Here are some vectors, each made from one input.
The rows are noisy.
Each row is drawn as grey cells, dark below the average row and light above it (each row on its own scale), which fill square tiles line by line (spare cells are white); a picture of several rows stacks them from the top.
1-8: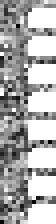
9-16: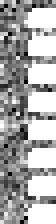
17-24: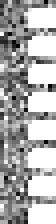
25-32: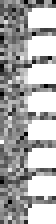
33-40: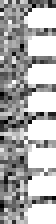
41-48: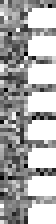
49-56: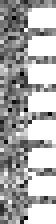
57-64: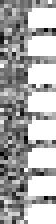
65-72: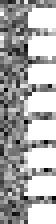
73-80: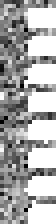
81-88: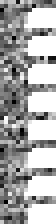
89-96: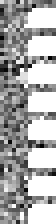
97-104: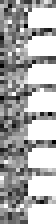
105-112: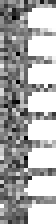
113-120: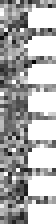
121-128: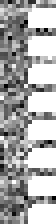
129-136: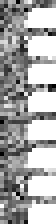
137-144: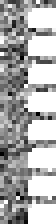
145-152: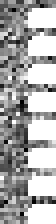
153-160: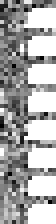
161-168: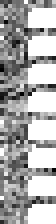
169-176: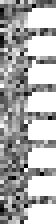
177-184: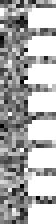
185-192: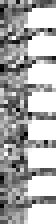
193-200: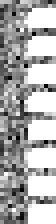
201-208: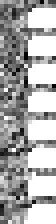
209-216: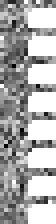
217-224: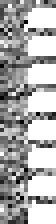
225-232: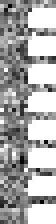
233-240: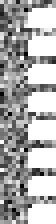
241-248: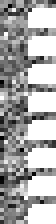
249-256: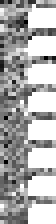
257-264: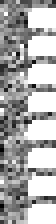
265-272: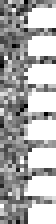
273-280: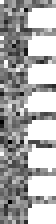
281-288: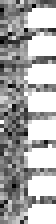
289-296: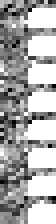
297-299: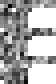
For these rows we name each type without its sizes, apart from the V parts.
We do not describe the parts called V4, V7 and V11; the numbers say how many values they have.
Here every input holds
either a label, a true/false value and a value of V11, or a node of a tree, a value of V4 and a value of V7.
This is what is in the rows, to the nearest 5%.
About 60% of them hold a label, a true/false value and a value of V11. The rest hold a node of a tree, a value of V4 and a value of V7.
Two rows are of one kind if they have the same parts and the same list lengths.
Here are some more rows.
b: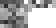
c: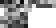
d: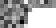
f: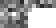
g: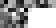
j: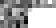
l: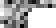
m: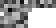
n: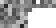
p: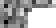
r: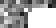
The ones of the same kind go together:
b, c, d, f, g, l, m, n, p
j, r

